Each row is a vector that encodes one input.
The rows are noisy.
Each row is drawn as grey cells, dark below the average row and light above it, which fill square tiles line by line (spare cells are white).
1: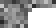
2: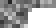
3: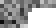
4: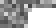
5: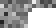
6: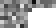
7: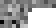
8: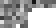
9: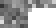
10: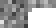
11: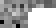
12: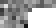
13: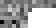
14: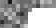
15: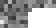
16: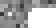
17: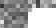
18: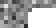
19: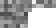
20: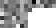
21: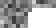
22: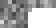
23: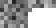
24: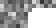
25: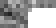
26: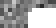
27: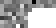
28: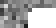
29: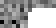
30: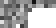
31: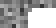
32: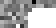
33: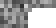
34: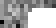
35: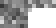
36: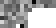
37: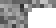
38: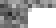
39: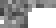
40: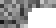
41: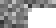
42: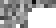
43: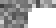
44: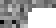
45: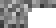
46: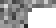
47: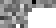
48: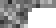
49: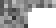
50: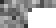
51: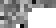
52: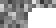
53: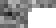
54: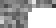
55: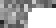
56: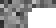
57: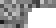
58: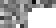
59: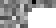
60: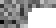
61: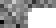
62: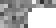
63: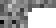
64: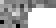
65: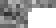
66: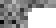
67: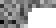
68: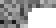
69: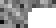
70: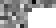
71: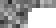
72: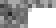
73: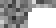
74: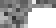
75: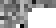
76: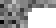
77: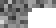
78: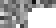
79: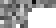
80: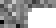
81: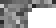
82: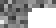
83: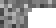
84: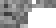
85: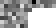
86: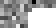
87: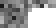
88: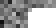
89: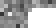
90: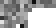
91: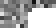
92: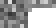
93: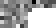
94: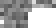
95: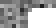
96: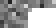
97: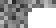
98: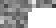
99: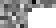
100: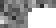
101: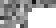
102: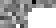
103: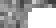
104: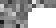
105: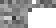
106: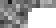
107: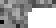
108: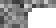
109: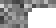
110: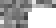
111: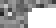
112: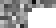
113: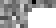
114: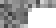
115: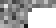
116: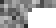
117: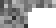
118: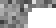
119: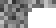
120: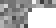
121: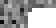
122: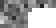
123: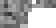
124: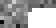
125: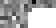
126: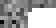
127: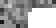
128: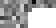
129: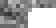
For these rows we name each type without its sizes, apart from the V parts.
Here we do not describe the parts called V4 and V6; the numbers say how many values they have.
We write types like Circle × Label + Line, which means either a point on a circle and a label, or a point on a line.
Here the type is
Tree × (Tree + V4) + V6.
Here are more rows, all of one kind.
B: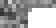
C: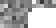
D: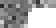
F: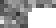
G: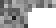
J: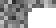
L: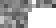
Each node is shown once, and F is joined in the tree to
B, G and L.
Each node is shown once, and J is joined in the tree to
B.
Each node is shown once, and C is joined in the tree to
L.
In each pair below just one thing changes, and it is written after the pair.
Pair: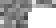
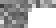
the node of the tree
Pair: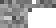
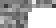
the value of V4
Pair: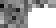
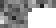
the node of the tree
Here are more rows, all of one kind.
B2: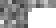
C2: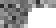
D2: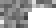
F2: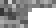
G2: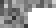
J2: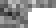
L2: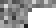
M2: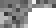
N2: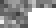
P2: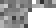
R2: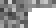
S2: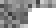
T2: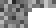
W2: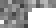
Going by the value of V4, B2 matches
D2, N2 and W2.
